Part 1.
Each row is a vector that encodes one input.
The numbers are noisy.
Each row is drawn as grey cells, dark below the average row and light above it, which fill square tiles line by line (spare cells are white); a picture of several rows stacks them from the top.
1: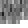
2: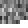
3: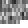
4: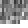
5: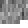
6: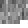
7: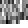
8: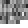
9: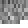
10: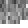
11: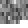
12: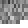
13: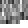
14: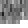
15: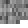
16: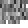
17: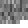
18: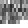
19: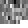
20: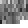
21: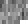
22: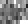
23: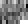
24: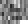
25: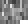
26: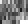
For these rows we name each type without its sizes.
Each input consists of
a point on a line.
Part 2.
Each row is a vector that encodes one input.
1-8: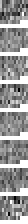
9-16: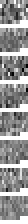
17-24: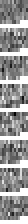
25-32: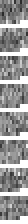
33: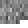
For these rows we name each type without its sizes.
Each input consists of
a point on a line.
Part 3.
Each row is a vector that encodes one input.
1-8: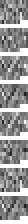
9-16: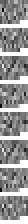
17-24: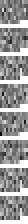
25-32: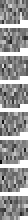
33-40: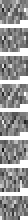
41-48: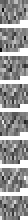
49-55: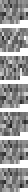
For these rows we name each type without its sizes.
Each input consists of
either a fixed value, or three true/false values.
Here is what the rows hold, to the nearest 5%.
About 15% of them hold a fixed value. The rest hold three true/false values.
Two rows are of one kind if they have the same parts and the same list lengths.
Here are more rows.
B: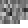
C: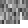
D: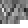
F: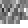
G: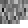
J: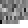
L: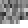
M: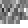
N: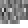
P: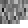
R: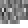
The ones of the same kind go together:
B, D, F, G, J, L, M, N, P, R
C

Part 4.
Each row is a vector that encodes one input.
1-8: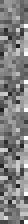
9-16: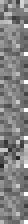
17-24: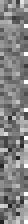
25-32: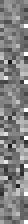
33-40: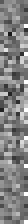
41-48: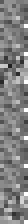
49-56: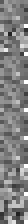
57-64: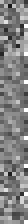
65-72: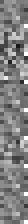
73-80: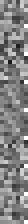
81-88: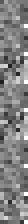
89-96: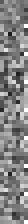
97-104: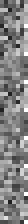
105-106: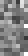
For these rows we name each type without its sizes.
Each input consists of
a label.
